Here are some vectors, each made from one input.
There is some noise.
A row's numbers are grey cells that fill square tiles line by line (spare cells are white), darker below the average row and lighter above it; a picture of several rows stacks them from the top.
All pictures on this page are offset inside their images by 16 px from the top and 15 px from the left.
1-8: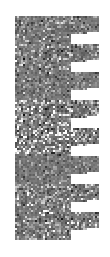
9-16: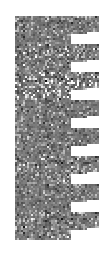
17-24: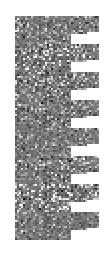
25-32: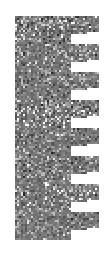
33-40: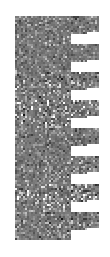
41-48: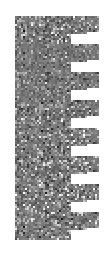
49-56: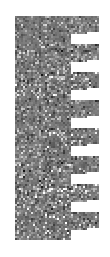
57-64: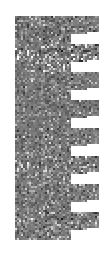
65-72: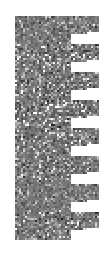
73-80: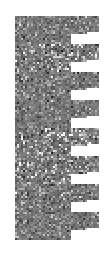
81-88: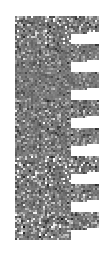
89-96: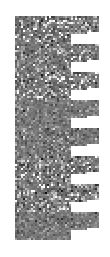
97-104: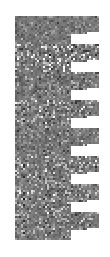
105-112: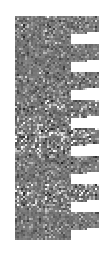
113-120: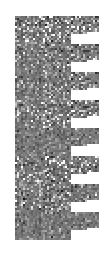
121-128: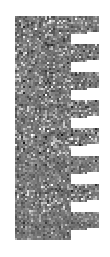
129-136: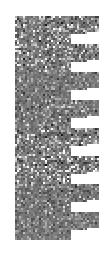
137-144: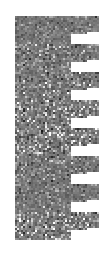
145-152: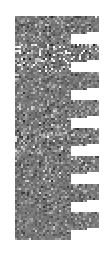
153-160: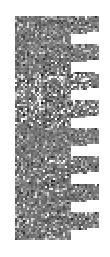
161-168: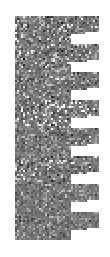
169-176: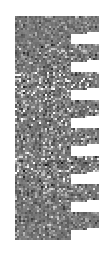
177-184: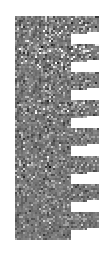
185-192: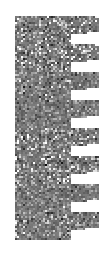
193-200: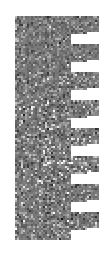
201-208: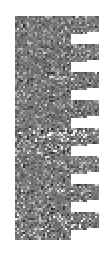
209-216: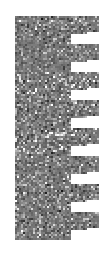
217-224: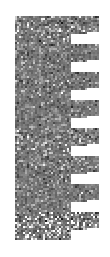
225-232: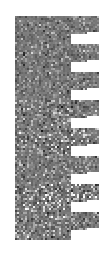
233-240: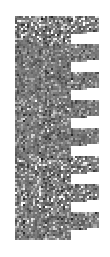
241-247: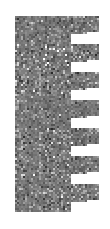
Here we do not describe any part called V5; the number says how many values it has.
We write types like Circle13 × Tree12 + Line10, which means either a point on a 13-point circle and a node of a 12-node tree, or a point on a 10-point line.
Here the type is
Bool × Bool × Bool × (Label4 × (Tree10 + Unit) + V5) × Tree10.
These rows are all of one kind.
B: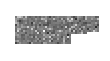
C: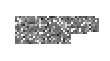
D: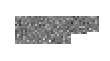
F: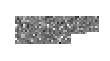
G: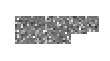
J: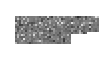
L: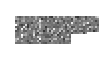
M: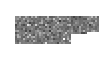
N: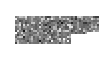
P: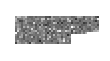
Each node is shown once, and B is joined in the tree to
F and J.
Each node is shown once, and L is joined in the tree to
C and J.
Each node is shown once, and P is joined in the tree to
M.
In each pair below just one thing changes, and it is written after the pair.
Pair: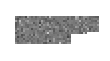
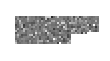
the label
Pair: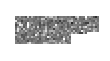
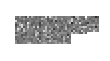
the node of the tree
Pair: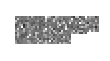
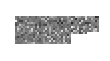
one of the three true/false values
